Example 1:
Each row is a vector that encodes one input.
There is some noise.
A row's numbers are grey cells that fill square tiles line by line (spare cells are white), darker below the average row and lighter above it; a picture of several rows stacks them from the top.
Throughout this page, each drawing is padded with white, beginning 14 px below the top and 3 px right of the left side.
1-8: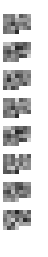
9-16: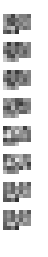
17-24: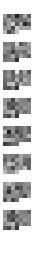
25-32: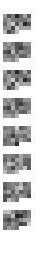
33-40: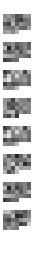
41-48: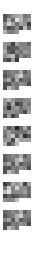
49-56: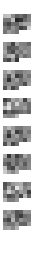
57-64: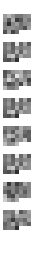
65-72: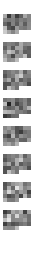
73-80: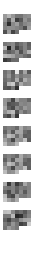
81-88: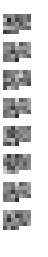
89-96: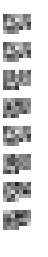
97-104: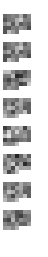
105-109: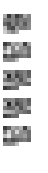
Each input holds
a point on a 13-point circle.
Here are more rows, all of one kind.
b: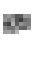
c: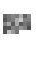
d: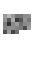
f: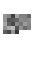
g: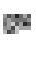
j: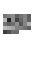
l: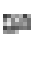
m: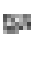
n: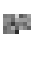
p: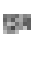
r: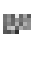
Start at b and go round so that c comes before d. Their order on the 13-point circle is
b, g, p, m, l, c, n, r, f, j, d.
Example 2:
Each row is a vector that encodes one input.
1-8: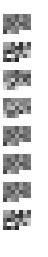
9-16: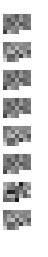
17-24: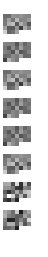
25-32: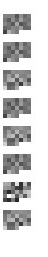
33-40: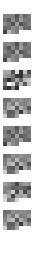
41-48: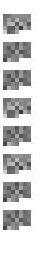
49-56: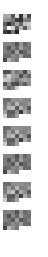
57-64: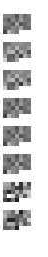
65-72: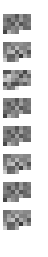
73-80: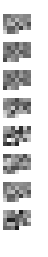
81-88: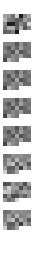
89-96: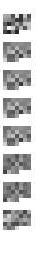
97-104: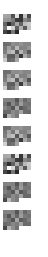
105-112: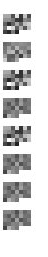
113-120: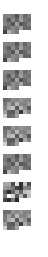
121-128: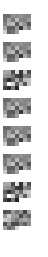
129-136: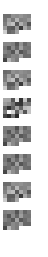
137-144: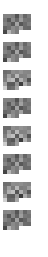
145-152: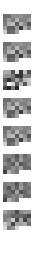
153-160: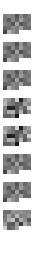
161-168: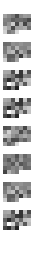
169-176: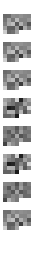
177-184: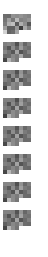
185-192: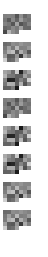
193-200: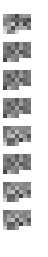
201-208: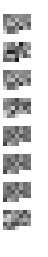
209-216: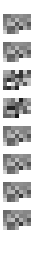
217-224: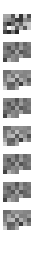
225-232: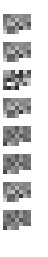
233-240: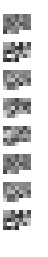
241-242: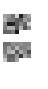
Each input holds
a point on a 6-point line.
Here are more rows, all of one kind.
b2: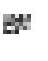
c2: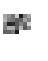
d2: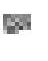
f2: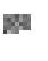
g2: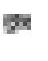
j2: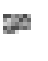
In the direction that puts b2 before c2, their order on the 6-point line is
b2, c2, f2, j2, d2, g2.
